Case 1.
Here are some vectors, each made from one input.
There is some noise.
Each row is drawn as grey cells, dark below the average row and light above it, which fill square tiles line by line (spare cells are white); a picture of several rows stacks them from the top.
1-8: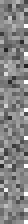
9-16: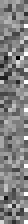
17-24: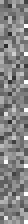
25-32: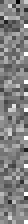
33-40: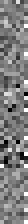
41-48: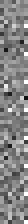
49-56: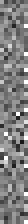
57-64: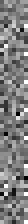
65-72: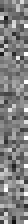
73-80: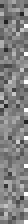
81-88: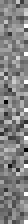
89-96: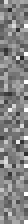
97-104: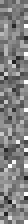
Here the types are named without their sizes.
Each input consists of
either a label, or four true/false values.
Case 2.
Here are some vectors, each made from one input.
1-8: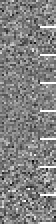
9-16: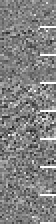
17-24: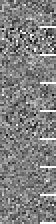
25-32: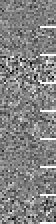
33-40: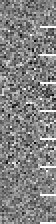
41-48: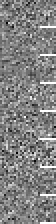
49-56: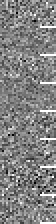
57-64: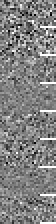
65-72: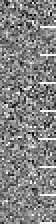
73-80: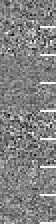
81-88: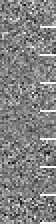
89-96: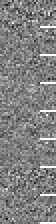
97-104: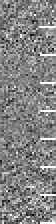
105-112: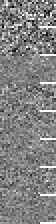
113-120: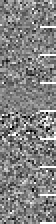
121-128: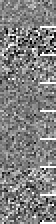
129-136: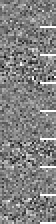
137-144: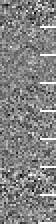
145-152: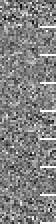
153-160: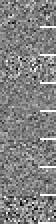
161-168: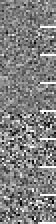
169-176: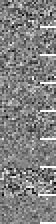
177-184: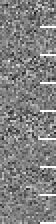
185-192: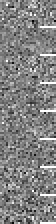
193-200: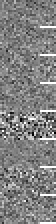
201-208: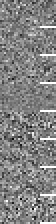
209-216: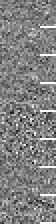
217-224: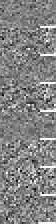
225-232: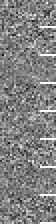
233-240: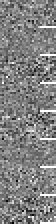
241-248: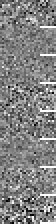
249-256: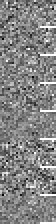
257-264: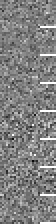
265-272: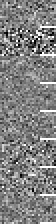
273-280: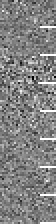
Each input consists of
either a point on a 19-point line, or a node of a 13-node tree.
